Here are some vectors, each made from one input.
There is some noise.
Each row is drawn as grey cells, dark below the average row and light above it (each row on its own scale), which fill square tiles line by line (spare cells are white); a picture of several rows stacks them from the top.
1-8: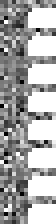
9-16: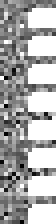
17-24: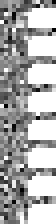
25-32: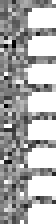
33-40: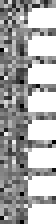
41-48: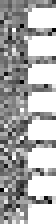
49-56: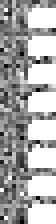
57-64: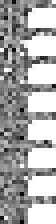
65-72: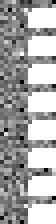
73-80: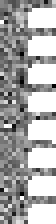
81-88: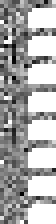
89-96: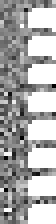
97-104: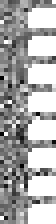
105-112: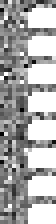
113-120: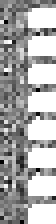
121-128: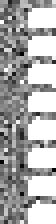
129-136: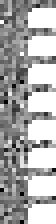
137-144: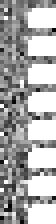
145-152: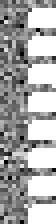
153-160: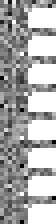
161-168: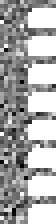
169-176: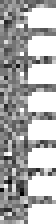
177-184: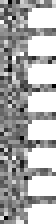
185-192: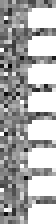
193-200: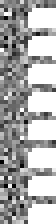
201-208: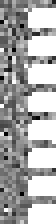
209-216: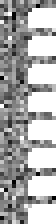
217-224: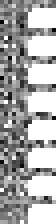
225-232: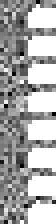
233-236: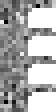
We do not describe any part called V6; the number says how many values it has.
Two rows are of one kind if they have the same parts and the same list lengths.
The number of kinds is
2.
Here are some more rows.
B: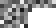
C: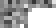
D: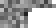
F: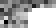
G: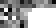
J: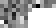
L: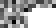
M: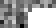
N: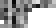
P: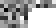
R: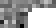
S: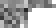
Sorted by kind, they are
B, C, D, F, J, L, N, P, S
G, M, R

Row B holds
a point on a 5-point line, three true/false values and a value of V6.
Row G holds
a point on a 5-point line and a value of V6.
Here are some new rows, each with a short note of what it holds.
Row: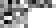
a point on a 5-point line, three true/false values and a value of V6
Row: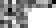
a point on a 5-point line and a value of V6
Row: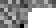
a point on a 5-point line and a value of V6
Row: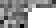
a point on a 5-point line and a value of V6
